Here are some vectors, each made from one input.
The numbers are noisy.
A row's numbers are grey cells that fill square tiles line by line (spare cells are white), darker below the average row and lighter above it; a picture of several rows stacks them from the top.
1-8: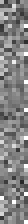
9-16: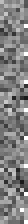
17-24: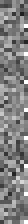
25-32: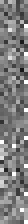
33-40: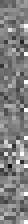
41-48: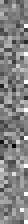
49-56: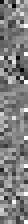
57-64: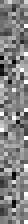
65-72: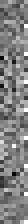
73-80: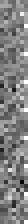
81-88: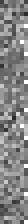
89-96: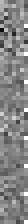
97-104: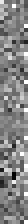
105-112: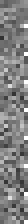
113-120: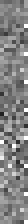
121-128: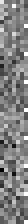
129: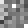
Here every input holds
a node of a 10-node tree.
